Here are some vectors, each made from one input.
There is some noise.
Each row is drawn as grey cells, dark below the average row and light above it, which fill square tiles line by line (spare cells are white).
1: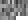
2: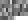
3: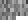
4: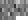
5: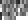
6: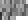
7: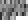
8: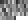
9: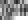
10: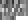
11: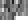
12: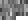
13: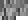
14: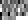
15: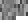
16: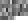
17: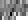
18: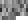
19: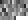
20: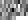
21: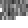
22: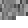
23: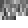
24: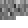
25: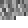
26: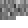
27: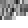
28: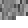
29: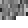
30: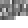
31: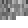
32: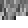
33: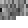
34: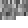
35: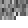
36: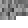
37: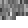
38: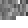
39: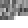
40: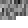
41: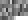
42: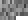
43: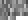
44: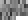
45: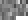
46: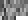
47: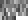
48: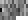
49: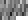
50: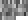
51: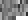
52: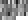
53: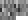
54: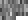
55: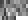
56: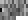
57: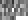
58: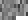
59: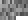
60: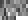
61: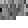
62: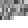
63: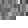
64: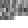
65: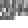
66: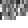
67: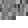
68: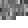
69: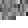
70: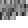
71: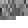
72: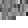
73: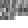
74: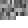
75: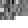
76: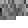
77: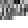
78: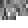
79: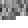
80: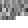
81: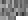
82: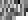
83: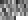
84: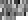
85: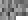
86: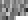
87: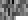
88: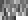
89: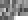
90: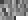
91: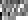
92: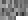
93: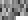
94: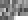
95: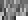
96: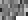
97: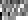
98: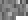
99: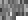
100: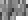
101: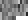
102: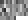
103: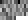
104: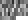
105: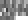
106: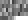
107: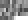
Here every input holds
a node of an 8-node tree, together with either one of 8 labels, or three true/false values.
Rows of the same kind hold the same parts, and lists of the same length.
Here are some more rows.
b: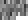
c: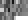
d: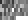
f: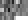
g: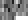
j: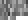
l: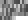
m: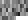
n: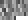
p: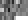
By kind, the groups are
b, l, n
c, d, f, g, j, m, p

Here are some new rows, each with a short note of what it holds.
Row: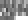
a node of an 8-node tree and three true/false values
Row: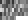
a node of an 8-node tree and three true/false values
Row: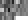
a node of an 8-node tree and three true/false values
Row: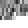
one of 8 labels and a node of an 8-node tree
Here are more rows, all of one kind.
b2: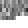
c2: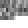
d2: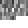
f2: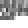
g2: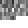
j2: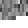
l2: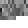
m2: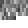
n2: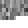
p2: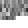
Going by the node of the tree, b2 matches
n2 and p2.
